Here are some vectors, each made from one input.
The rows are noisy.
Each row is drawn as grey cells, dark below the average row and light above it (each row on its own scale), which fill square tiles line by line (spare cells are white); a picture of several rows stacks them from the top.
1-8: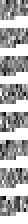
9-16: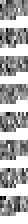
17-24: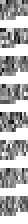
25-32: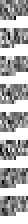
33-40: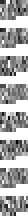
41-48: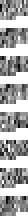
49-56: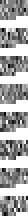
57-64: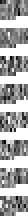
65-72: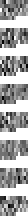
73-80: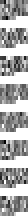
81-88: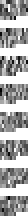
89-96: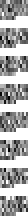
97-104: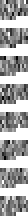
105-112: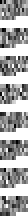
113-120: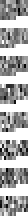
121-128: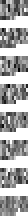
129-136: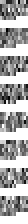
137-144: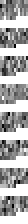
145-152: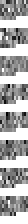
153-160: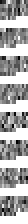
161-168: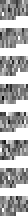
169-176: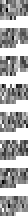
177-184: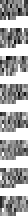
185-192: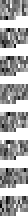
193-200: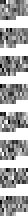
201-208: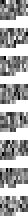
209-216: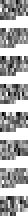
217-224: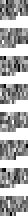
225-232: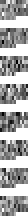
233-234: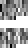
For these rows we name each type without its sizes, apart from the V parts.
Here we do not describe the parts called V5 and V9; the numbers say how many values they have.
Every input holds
either a true/false value, a value of V5 and a value of V9, or a list of points on a line.
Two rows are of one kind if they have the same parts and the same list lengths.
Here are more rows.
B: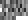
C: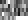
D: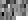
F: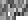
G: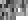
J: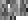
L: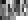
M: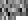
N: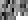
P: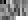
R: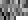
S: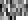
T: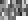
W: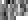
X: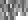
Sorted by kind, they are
B, C, L, P, T, X
D, G, J, S, W
F
M, N, R

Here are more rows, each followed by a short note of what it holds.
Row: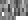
a true/false value, a value of V5 and a value of V9
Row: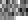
a list of one item
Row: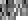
a list of one item
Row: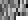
the empty list
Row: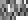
a list of two items
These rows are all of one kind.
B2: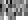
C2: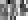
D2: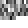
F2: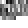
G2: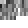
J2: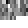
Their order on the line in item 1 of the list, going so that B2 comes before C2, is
G2, B2, J2, D2, C2, F2.
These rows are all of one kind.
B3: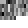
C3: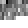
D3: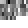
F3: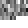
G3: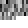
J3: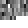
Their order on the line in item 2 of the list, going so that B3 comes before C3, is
B3, C3, D3, F3, G3, J3.
